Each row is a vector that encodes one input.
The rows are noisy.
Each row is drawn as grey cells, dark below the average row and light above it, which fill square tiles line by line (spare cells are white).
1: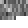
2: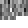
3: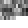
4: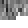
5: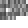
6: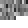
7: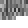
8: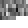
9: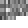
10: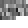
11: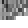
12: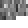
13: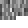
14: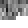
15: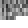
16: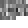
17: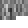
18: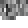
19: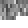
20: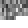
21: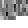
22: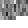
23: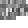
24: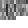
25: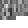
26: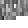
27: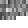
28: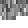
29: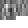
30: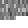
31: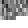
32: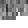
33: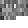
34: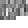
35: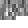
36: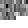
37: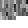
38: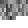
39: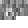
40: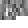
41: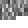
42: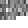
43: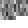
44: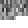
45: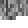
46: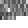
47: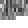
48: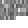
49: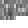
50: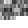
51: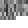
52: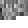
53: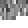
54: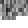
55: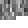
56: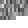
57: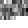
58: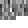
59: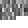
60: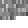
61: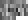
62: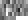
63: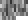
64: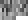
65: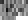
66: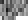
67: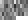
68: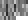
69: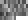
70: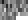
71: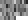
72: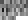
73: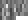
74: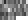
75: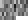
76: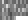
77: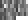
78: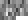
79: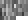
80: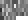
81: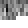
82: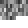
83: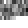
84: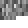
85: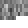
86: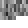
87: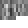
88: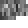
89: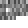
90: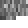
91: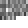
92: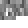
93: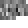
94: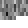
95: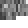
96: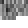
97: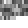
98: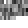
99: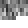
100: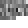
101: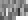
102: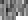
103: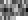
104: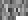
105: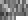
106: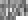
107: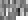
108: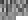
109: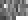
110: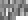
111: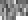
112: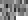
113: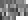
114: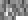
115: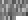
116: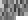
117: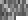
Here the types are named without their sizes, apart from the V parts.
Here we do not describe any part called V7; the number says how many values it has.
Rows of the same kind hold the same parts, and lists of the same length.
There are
3 kinds of row.
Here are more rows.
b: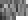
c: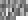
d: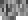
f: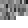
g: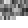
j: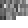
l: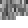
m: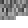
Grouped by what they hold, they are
b, c, j
d, f, l, m
g

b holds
a point on a circle.
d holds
a true/false value and a value of V7.
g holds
a fixed value.
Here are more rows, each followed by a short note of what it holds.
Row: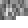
a point on a circle
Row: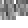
a true/false value and a value of V7
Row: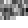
a fixed value
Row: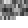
a fixed value
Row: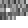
a point on a circle
